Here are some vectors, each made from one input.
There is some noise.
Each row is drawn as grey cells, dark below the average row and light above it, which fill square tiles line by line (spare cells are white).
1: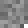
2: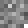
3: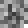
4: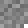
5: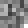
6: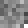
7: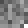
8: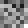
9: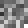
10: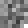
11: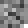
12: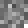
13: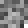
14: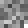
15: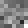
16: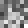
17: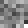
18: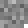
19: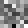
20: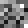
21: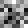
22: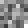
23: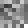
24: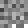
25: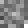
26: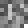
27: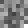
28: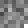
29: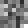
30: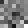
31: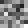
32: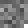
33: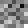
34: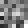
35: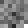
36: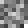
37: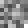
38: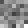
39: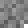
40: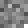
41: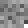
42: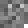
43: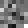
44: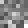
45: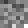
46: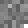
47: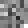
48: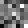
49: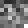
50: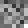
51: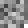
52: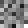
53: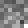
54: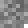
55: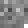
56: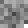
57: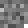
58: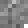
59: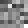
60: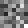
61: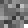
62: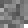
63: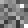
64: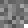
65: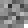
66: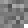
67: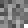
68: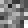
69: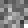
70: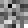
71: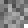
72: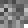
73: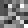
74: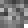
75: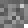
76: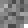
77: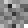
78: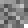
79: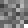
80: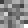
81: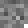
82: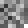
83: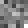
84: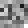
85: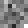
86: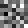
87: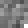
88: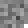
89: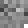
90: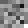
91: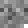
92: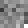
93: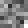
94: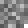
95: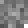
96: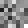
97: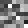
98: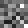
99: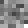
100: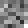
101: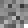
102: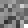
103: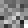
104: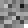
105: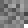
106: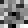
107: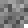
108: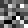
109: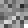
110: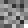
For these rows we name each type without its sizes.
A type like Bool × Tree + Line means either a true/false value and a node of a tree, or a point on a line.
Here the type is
Line × Tree × Tree.
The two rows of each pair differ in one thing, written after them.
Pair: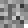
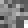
the node of one of the two trees
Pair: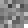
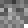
the node of one of the two trees
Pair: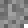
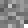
the place on the line
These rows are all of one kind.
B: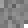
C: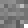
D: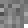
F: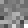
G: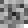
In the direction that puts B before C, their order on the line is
B, D, C, F, G.
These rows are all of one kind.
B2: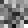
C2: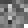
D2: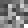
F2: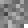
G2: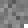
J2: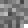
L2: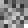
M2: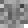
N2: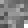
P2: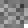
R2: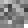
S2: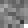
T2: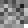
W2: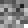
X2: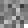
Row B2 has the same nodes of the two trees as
F2, R2, S2 and W2.
